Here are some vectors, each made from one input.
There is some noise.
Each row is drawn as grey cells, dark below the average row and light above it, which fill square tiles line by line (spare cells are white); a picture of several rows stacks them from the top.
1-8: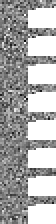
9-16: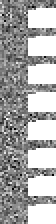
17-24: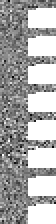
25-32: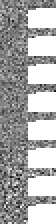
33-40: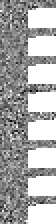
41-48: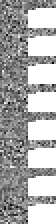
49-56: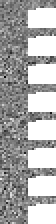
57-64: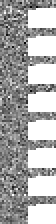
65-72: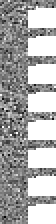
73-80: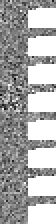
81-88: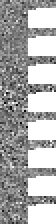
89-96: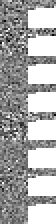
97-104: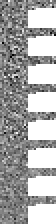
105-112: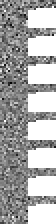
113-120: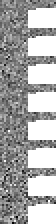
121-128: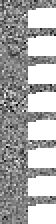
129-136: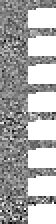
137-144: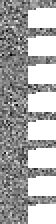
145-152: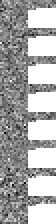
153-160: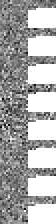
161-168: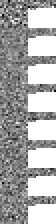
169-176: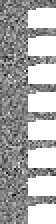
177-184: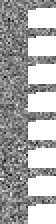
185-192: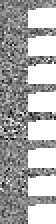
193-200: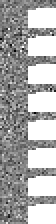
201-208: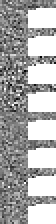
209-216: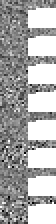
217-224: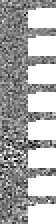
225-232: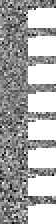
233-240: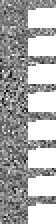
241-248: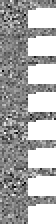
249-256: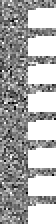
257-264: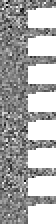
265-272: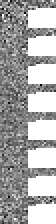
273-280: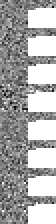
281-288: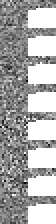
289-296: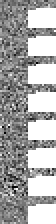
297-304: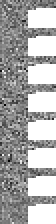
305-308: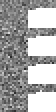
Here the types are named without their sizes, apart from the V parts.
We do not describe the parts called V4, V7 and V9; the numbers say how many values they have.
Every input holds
either a point on a circle and a point on a line, or four true/false values and a value of V9, or a value of V4 and a value of V7.
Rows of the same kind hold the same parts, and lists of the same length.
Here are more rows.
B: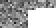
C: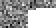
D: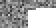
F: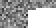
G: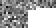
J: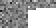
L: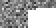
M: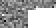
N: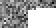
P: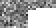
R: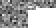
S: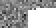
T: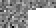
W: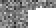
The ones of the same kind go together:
B, C, F, S, W
D, G, L, P, R, T
J, M, N

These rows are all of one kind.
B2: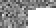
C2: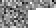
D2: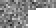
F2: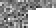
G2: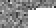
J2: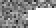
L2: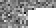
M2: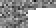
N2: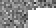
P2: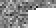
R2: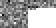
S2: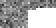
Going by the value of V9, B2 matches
D2, N2 and R2.
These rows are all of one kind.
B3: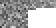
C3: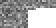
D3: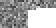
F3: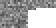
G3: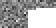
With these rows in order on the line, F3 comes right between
B3 and D3.
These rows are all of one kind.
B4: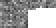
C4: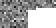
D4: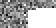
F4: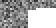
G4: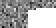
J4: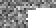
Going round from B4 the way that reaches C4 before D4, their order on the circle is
B4, C4, G4, D4, J4, F4.
